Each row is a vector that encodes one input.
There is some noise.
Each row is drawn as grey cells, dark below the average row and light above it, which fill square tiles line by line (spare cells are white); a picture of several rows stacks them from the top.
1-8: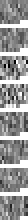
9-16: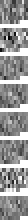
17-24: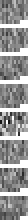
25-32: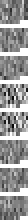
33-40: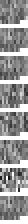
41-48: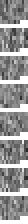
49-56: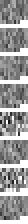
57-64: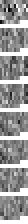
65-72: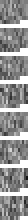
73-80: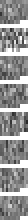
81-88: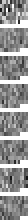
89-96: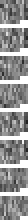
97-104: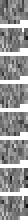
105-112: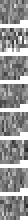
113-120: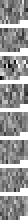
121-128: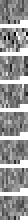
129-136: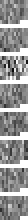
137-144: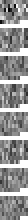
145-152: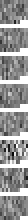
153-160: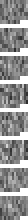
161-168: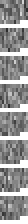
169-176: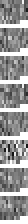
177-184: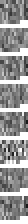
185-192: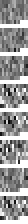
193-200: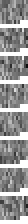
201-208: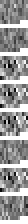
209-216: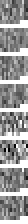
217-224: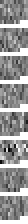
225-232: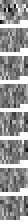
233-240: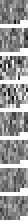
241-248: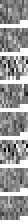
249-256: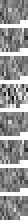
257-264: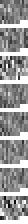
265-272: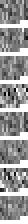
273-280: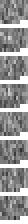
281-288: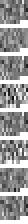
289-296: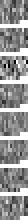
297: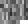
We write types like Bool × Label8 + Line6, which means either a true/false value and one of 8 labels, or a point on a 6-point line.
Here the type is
Line6 + List2(Line17).
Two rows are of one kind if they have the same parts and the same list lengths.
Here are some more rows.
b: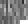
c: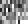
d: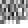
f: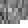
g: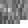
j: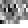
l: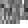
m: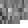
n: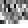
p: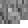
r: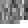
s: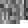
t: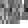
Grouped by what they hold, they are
b, f, g, m, p
c
d, j, n
l, r, s, t

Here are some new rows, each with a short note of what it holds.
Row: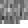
a list of two items
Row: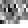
a point on a 6-point line
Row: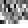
a point on a 6-point line
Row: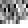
a point on a 6-point line
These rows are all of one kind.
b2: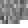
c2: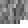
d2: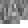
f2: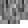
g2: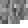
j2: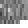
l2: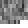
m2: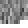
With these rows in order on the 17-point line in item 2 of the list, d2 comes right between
f2 and g2.
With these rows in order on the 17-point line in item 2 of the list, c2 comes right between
g2 and j2.
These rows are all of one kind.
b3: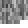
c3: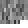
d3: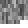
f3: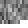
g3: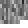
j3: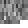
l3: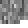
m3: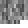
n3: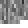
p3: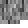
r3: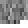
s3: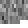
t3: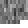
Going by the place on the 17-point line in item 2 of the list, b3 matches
g3, m3, n3 and p3.
